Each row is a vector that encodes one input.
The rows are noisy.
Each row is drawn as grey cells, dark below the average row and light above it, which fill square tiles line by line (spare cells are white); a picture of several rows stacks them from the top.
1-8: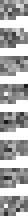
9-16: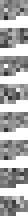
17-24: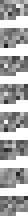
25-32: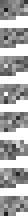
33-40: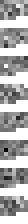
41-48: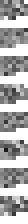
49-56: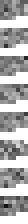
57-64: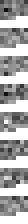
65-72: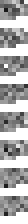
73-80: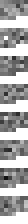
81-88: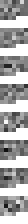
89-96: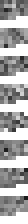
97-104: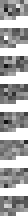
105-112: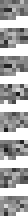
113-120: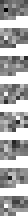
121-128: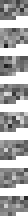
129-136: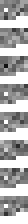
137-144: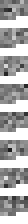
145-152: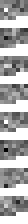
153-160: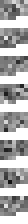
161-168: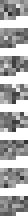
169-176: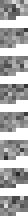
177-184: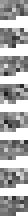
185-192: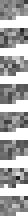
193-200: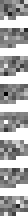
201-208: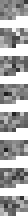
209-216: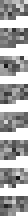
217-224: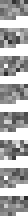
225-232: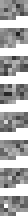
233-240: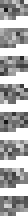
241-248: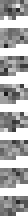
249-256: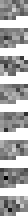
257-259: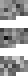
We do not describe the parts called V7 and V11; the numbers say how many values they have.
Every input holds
either a point on each of two 6-point lines, or a true/false value, a value of V7 and a value of V11.
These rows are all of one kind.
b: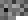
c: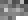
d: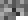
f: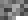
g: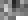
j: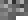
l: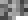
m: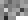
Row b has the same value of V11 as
f and l.
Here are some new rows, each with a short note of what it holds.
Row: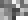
a point on each of two 6-point lines
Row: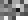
a point on each of two 6-point lines
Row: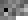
a true/false value, a value of V7 and a value of V11
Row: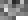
a true/false value, a value of V7 and a value of V11
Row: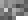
a true/false value, a value of V7 and a value of V11
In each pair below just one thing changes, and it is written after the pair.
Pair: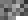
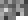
the value of V11
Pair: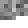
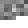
the true/false value
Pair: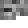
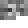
the true/false value
